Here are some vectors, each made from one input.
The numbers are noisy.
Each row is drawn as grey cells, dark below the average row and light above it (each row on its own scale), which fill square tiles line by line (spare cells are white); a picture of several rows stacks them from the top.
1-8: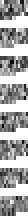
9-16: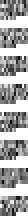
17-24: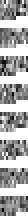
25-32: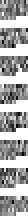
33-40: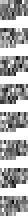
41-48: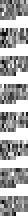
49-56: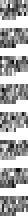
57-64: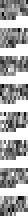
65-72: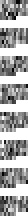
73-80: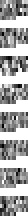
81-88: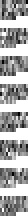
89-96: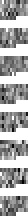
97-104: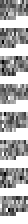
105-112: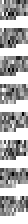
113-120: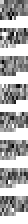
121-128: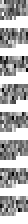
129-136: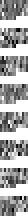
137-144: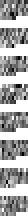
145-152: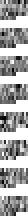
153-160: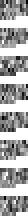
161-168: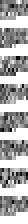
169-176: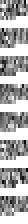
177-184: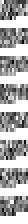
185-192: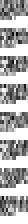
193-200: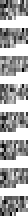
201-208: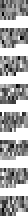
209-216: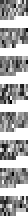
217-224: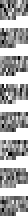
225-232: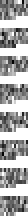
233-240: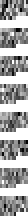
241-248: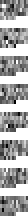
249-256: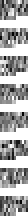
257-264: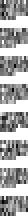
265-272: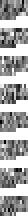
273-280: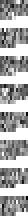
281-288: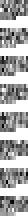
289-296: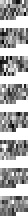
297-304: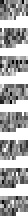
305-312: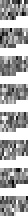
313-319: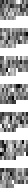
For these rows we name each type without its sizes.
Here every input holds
a node of a tree.
